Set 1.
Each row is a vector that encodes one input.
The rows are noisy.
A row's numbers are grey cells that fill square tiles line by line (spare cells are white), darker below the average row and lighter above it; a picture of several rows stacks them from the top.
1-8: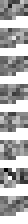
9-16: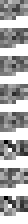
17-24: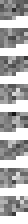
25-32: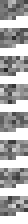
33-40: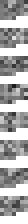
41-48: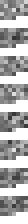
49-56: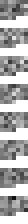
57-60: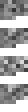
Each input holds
a list of up to two points on a 7-point line.
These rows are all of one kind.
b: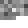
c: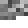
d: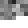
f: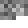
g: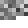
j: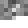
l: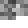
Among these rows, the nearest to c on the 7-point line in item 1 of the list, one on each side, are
g and j.
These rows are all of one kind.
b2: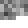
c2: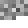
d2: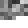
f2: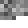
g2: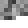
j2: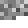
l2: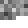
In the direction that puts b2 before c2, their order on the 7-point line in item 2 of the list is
g2, f2, b2, c2, j2, l2, d2.
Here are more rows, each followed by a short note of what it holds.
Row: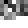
the empty list
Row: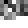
the empty list
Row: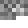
a list of two items
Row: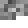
a list of two items
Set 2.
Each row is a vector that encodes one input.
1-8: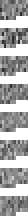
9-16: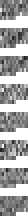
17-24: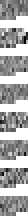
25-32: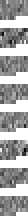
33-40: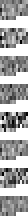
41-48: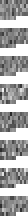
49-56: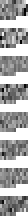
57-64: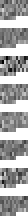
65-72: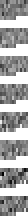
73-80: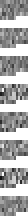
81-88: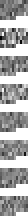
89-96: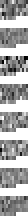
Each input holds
a list of up to two points on a 6-point circle.
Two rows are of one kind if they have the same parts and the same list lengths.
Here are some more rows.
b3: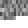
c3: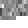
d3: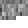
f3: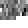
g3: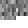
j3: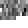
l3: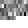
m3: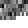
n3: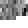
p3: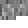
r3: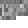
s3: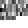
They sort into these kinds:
b3, c3, g3, l3, r3
d3, m3, p3, s3
f3, j3, n3

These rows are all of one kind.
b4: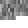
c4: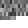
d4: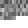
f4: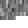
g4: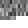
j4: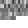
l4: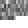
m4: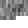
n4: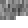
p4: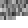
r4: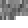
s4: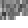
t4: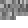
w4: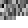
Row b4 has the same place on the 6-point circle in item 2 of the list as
c4, f4 and g4.
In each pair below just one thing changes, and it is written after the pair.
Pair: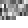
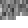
the place on the 6-point circle in item 1 of the list
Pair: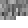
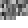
the place on the 6-point circle in item 2 of the list
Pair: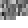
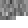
the place on the 6-point circle in item 1 of the list
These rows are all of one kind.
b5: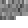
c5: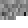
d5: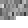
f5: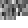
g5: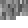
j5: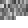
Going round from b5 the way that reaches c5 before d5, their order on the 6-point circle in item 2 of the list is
b5, c5, d5, j5, f5, g5.
